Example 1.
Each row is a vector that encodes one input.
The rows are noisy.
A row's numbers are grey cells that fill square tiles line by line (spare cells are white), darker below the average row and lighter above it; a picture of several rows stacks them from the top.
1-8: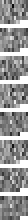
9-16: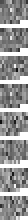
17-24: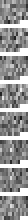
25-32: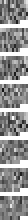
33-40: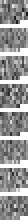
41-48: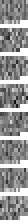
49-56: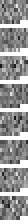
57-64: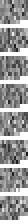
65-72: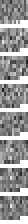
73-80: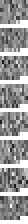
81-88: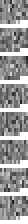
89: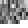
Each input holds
a point on an 8-point circle and a true/false value.
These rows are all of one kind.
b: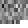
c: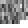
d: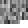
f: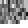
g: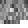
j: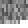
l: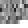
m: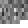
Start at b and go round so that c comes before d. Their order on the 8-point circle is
b, c, f, l, j, m, d, g.
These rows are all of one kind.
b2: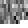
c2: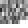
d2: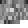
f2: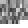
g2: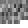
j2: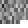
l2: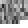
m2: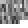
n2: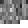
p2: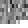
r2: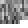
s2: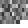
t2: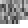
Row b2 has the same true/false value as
g2, n2 and s2.
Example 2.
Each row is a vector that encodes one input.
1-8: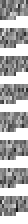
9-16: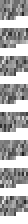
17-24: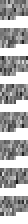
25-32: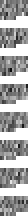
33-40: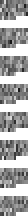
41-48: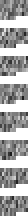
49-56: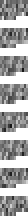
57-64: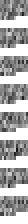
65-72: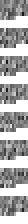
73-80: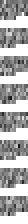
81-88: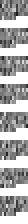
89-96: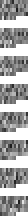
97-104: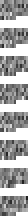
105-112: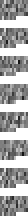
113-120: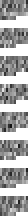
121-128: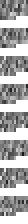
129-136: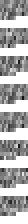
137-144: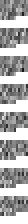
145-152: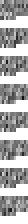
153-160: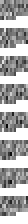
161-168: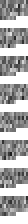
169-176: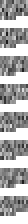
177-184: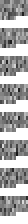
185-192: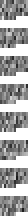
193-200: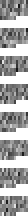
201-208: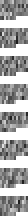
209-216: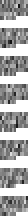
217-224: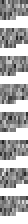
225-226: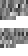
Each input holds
either one of 8 labels, or three true/false values.
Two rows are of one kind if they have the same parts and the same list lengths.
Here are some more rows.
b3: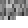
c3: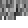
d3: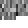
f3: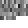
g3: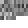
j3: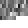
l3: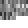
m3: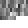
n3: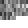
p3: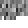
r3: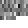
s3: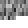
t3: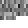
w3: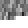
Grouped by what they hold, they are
b3, f3, g3, j3, l3, m3, n3, r3, s3, t3, w3
c3, d3, p3

